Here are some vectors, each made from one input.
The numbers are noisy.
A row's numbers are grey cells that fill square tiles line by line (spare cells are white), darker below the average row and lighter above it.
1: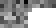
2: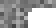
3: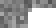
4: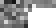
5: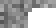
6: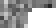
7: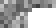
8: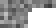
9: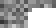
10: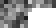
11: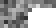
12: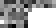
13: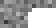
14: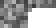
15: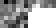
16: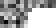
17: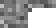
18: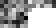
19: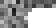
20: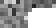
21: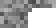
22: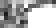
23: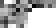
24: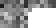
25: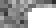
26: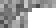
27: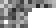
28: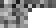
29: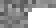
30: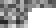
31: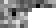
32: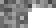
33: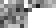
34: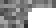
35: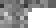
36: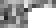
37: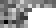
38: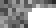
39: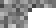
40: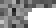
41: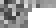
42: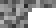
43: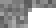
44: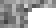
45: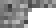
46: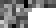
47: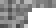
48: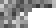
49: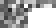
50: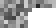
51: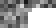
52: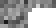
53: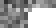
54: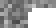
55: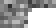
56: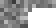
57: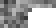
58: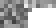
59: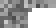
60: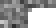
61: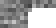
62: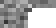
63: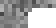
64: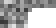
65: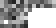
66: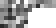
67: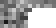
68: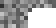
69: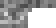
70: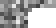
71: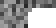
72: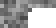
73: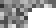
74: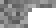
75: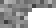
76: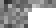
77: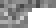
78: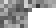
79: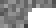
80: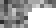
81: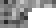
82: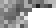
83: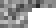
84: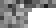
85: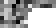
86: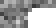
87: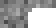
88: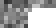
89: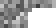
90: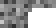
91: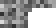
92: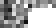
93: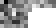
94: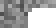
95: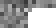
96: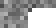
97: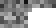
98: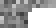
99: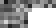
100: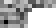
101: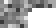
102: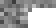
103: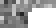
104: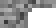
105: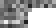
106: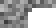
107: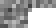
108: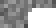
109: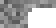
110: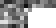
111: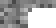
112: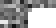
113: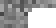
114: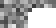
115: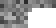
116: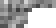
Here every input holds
a node of an 18-node tree.
